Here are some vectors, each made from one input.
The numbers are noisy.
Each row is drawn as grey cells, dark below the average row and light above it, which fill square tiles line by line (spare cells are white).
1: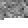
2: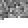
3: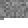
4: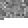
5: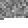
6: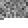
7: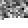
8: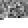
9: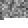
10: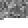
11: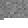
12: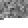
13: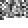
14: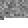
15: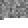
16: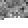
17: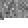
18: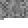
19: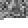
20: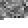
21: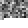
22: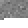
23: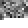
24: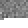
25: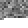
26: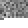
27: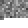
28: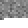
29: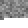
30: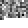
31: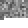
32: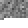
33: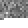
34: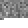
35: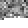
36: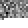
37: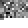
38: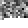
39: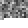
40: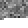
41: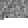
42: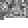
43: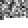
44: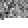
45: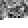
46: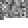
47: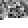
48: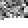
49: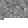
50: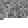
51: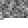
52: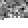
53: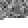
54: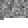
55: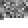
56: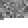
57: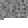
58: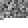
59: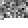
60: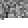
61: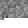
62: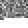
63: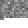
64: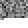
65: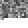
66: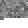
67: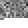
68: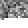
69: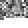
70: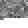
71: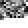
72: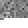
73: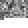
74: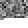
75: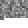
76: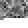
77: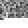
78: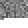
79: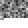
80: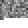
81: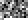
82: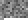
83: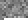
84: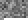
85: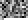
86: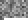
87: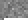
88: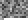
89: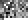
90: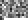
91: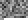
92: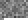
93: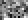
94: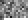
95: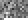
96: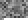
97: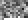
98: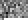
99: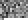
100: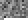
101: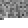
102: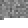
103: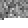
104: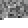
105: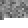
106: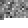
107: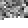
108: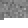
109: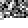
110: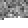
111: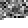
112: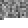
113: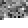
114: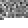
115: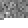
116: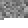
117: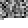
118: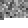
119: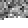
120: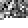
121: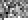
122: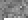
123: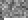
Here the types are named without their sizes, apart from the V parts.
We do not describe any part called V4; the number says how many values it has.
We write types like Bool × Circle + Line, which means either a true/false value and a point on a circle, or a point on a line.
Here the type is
(Bool × Label + Line) × List(V4).
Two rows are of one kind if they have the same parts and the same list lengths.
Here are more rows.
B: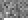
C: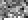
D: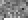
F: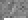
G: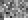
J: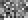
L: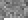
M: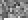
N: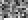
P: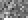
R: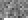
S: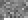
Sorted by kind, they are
B
C
D, G
F, J, N, S
L, M, R
P

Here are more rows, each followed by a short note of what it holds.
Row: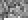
a label and a true/false value, together with the empty list
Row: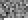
a label and a true/false value, together with a list of one item
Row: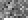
a label and a true/false value, together with the empty list
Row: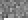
a point on a line, together with the empty list
